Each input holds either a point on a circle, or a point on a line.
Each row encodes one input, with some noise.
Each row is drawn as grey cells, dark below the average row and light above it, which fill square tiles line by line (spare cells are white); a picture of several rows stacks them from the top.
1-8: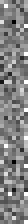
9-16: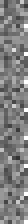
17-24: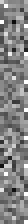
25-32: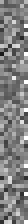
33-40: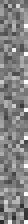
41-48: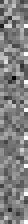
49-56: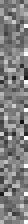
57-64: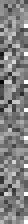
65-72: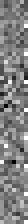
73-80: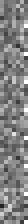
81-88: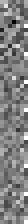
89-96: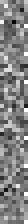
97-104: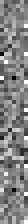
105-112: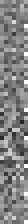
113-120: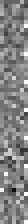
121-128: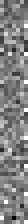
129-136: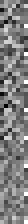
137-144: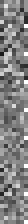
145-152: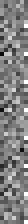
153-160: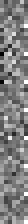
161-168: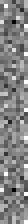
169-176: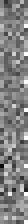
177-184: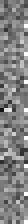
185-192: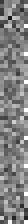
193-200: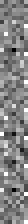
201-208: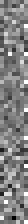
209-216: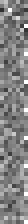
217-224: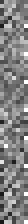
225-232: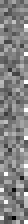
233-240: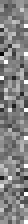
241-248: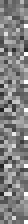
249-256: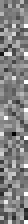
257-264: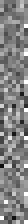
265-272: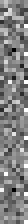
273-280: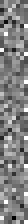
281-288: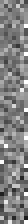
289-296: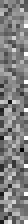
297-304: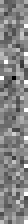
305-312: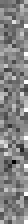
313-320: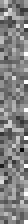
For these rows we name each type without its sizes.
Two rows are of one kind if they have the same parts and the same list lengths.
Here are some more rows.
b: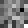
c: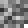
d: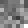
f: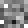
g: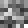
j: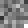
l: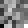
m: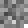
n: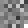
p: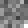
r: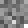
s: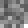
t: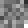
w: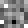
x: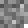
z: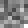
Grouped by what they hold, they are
b, c, f, g, l, w
d, j, m, n, p, r, s, t, x, z

